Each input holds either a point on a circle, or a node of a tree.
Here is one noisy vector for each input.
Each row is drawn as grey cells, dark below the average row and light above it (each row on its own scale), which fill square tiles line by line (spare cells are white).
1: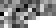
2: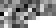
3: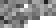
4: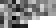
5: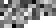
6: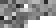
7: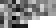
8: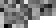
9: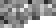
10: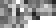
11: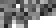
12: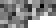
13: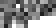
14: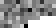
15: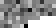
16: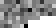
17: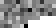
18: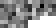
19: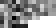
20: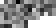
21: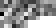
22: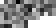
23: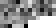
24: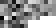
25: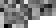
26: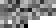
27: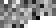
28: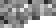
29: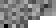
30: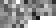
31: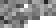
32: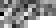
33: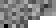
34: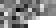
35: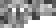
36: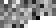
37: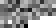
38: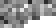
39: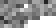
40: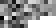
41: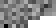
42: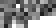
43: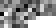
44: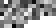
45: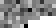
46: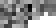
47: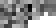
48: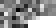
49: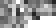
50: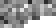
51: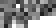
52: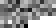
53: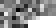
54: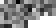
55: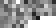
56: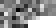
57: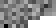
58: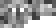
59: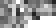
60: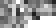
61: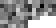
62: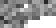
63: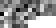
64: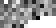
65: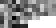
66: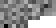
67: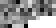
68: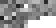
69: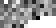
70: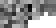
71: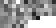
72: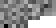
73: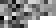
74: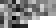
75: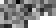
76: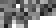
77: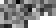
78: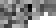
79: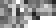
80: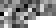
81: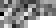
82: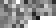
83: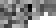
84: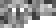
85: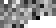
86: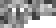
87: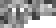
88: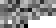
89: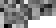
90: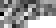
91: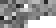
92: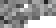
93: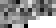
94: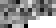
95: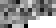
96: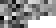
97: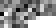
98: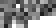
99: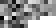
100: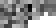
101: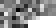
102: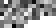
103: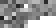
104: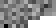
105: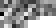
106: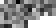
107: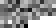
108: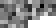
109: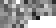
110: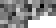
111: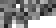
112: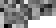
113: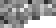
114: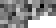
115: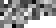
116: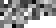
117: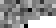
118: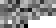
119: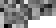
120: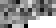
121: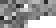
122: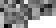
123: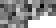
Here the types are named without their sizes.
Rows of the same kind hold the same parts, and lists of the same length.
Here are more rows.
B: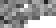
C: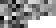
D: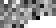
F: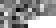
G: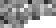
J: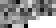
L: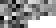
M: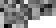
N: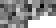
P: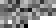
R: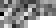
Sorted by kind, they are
B, C, D, F, G, L, R
J, M, N, P

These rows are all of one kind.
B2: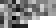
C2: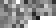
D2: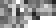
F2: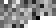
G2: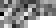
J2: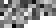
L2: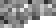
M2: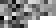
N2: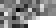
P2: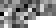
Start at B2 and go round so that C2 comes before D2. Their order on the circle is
B2, N2, P2, G2, J2, F2, C2, D2, L2, M2.
